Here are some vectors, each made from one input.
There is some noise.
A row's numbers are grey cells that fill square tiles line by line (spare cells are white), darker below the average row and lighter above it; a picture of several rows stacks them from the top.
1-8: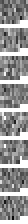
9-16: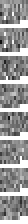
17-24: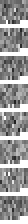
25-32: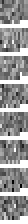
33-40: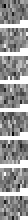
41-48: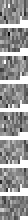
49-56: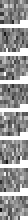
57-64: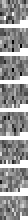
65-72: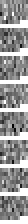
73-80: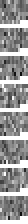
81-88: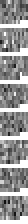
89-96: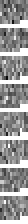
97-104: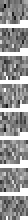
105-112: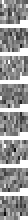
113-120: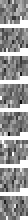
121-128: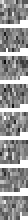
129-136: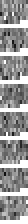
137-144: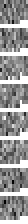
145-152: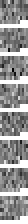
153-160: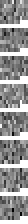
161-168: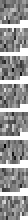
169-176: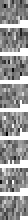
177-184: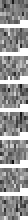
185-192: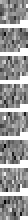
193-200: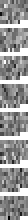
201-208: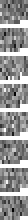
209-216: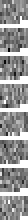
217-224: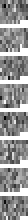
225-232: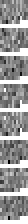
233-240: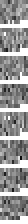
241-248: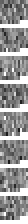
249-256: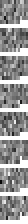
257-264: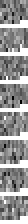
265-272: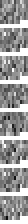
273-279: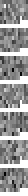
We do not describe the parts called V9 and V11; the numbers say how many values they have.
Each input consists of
a value of V9, together with either a point on a 6-point line and a value of V11, or a node of a 10-node tree and a true/false value.
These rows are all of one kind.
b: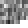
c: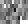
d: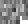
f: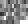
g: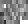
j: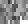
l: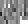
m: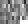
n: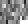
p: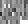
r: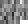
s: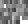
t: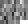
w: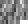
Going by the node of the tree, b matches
l, r and t.
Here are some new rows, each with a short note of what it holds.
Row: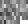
a node of a 10-node tree, a true/false value and a value of V9
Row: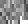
a node of a 10-node tree, a true/false value and a value of V9
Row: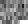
a point on a 6-point line, a value of V9 and a value of V11
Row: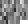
a node of a 10-node tree, a true/false value and a value of V9
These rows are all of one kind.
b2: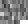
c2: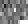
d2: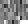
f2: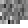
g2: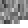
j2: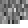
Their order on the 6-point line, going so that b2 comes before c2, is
b2, f2, d2, j2, c2, g2.
